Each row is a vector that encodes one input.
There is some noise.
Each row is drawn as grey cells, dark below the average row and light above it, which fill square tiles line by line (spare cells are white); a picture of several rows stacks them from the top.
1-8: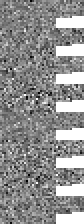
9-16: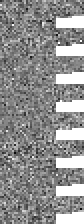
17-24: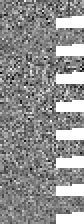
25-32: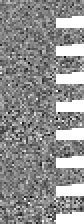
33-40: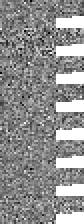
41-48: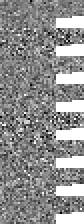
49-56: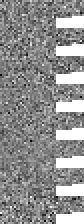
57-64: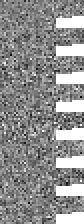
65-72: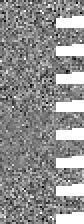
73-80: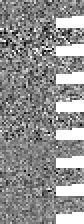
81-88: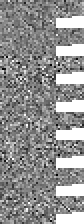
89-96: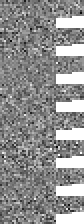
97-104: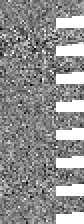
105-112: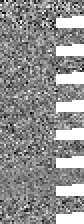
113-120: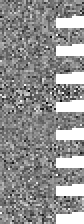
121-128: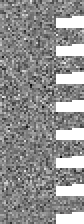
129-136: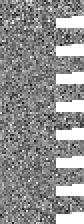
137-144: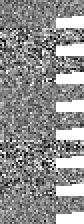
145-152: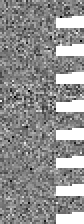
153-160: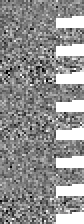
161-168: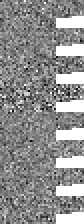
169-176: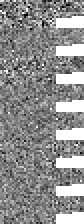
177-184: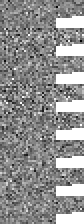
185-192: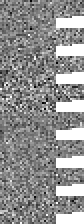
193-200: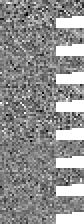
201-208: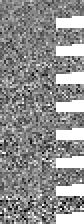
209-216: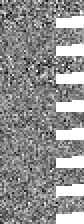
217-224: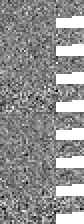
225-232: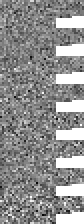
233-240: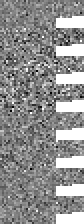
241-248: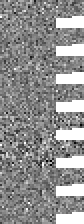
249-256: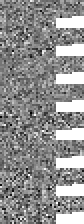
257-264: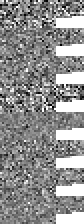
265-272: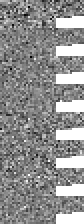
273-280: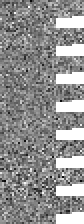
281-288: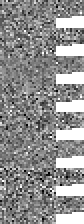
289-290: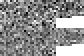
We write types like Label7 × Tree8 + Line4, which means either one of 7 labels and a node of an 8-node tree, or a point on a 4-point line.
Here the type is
Circle6 × List2(Line14).
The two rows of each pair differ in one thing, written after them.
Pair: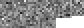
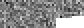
the place on the 14-point line in item 2 of the list
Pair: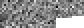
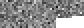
the place on the 14-point line in item 1 of the list
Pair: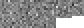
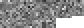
the place on the 14-point line in item 2 of the list
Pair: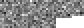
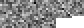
the place on the 14-point line in item 1 of the list
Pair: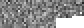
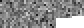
the place on the 6-point circle
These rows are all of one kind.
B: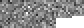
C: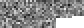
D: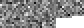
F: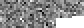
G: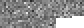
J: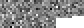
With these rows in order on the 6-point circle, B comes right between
D and G.
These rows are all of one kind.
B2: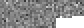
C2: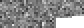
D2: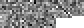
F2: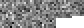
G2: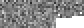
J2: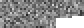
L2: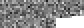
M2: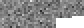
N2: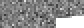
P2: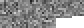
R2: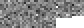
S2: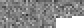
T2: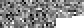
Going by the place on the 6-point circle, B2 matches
J2 and S2.
